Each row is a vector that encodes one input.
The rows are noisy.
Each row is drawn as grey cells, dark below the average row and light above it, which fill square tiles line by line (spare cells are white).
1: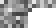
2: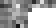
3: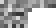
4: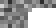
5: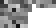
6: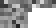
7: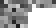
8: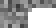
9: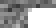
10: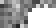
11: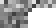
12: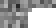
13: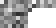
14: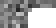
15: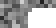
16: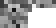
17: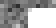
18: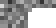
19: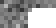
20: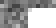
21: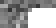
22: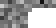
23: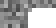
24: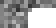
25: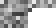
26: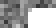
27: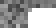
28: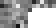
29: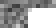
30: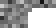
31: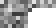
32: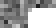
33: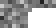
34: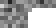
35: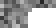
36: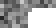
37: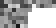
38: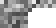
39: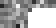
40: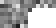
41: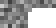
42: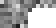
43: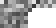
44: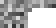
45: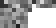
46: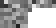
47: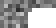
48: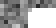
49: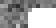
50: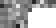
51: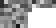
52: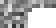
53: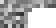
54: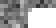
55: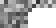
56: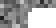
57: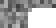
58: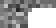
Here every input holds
either a point on an 8-point circle, or a point on a 7-point line.
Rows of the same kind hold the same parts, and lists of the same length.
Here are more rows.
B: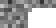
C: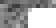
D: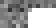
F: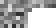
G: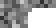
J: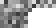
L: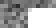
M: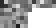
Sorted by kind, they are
B, C, D, G, L
F, J, M

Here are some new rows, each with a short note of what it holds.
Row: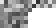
a point on a 7-point line
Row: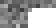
a point on an 8-point circle
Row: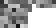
a point on a 7-point line
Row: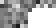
a point on a 7-point line
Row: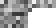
a point on a 7-point line
